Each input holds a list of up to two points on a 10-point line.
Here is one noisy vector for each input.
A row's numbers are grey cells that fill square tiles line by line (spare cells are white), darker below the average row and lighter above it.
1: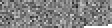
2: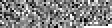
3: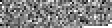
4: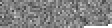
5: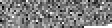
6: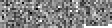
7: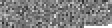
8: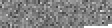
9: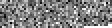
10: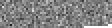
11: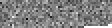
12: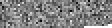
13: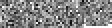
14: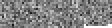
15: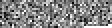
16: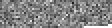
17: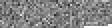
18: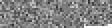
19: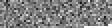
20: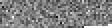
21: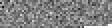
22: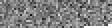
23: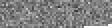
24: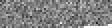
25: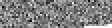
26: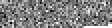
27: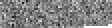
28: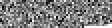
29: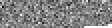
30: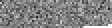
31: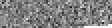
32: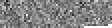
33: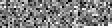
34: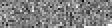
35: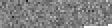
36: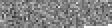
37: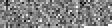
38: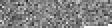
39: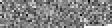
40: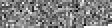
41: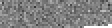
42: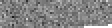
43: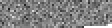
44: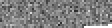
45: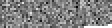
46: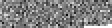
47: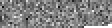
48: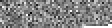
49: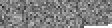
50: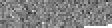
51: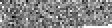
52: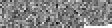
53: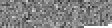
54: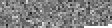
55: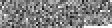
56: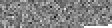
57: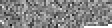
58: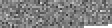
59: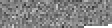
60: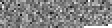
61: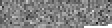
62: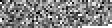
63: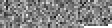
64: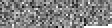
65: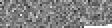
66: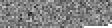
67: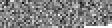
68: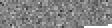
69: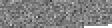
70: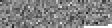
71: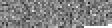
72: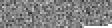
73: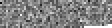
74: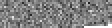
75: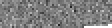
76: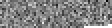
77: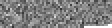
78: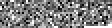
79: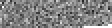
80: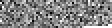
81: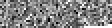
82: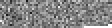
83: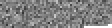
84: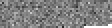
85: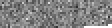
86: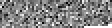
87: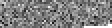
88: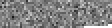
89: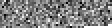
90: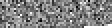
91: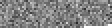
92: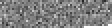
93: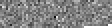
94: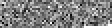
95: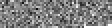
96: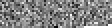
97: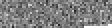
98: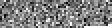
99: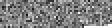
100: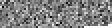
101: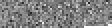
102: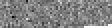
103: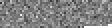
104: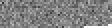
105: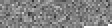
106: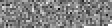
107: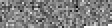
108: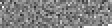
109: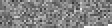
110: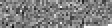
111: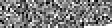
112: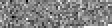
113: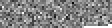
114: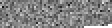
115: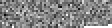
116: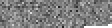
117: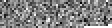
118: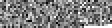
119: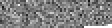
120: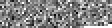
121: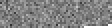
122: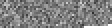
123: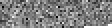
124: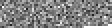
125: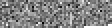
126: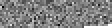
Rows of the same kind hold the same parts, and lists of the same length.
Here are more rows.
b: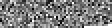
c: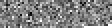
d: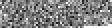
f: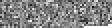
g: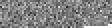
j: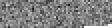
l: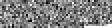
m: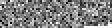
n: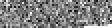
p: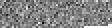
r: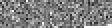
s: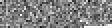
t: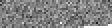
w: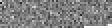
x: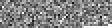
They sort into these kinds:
b, d, j, l, n, t
c, f, g, p, r, s, w, x
m

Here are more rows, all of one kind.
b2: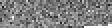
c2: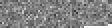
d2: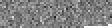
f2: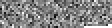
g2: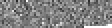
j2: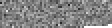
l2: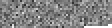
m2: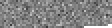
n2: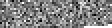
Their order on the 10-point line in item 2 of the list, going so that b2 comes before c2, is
l2, f2, g2, m2, j2, d2, b2, n2, c2.
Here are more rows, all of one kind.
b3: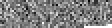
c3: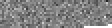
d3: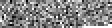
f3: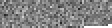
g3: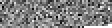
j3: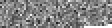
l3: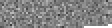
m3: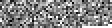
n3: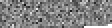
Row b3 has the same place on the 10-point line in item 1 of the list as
c3, l3 and n3.
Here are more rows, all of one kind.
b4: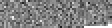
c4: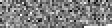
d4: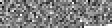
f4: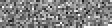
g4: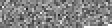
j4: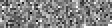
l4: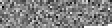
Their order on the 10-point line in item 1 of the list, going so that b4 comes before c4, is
l4, j4, d4, b4, c4, g4, f4.
